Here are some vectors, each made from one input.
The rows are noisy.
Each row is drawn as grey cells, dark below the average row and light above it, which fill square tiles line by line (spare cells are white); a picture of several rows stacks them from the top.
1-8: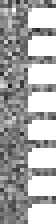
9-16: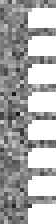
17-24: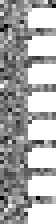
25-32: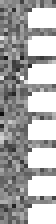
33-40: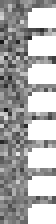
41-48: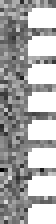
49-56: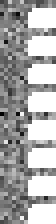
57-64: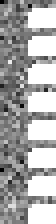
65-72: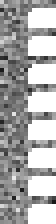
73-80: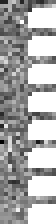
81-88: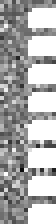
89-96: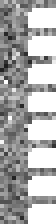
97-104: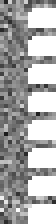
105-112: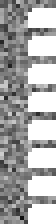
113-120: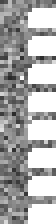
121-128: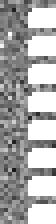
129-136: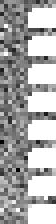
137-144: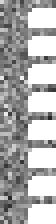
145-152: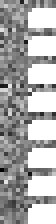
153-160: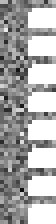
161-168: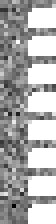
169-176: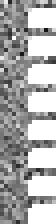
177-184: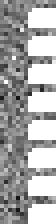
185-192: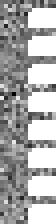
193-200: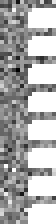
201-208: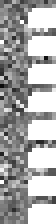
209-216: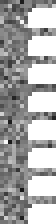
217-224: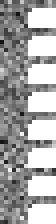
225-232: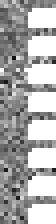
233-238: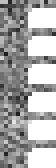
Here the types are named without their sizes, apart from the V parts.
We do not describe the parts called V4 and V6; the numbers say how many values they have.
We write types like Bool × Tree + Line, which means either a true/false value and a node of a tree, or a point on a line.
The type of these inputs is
(Bool × Bool × Bool × Bool + V6) × (Circle + V4).
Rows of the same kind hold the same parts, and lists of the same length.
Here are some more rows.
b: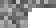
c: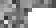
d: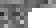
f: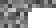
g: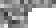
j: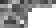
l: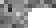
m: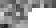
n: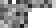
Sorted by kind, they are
b, c, f
d, g, l, n
j
m

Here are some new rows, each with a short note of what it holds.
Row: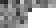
a point on a circle and a value of V6
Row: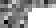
a value of V4 and a value of V6
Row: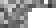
a point on a circle and four true/false values
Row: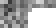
four true/false values and a value of V4
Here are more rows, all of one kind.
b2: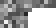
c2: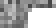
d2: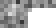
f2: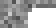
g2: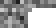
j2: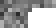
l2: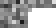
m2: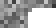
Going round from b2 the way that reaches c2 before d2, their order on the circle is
b2, m2, f2, c2, d2, l2, g2, j2.
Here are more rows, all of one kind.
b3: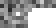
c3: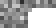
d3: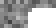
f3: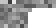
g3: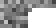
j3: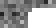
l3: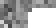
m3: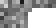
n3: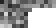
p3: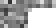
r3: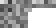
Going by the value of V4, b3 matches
c3 and m3.
